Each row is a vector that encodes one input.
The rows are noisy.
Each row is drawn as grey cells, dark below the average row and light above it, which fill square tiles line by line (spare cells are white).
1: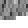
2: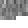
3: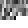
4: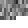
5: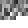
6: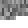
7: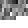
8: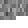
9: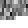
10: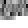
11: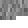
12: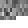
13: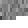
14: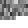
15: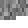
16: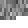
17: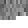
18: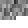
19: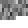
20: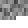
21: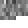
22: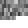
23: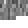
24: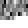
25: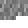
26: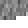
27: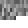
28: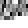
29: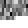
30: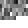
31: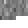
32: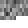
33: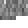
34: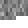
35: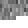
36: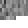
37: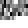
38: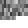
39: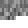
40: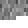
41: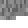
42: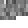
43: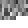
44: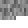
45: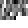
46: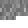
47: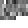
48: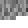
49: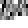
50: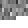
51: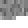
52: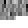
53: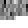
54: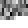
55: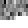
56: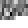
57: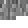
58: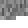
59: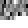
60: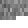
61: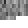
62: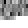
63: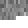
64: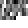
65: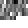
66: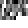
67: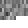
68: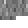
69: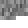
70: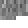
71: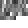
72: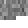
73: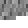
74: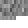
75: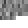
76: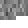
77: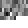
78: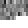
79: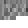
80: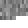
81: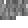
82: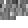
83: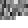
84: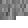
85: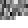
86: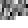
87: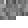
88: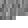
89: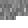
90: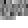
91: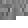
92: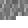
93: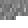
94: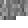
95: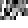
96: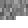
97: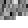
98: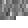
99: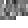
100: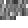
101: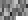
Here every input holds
one of 7 labels, together with either a fixed value, or two labels (each one of 7).
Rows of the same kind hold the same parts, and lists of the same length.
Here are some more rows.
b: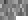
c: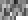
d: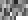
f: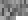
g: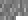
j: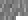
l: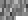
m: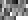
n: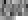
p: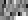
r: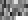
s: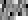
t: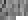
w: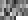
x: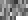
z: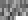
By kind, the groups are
b, c, d, m, n, p, s, t, w, x
f, g, j, l, r, z

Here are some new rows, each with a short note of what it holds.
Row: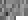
three labels (each one of 7)
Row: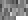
three labels (each one of 7)
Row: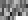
one of 7 labels
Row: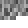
three labels (each one of 7)
